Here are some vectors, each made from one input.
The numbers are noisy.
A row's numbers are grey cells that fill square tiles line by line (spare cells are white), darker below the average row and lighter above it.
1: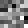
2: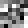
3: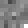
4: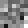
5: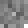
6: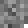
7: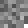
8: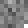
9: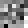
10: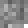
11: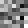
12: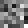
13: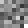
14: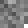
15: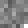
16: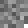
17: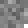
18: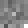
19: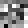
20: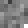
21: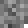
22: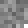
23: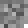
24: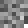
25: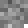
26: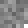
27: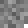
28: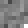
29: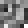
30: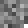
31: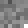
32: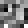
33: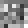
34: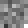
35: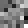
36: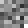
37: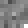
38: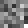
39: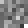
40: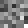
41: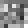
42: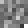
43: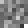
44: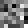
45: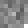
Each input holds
a list of up to two points on a 5-point line.
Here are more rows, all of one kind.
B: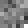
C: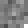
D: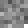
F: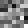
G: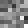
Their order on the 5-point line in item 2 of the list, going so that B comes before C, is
G, B, D, F, C.
